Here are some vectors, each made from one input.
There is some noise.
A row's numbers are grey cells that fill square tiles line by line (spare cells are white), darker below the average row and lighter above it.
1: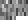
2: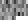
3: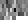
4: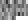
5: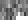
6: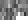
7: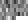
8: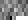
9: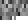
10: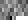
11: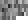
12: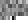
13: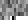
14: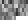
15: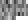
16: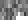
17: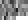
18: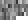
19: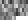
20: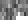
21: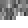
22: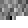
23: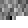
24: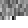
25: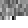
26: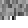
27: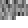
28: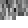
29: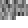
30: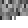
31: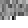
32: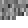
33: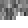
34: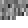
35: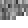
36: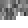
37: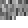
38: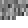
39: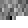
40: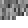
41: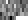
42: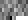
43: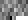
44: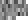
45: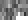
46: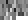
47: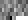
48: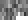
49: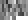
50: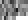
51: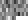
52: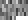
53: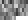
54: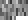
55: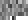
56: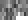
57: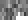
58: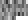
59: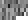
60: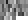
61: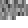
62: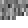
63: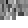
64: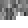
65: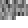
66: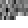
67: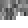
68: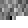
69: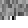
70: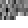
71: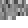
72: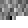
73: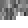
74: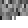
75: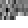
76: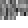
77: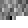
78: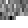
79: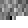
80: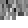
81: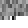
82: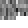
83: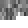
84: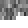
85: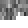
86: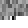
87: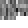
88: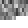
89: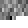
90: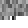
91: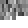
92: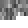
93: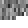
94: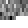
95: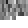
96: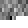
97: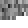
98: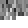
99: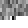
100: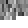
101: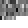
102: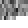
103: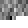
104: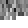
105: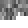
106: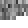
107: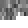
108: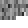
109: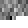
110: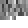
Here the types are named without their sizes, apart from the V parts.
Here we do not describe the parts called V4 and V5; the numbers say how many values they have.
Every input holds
either a point on a line and a value of V4, or a true/false value and a value of V5.
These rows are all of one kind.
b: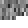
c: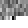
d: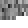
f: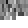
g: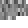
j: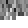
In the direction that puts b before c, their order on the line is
g, d, f, j, b, c.
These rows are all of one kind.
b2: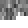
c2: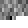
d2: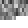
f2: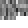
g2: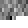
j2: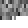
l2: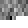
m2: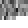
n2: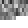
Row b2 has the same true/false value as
f2 and m2.
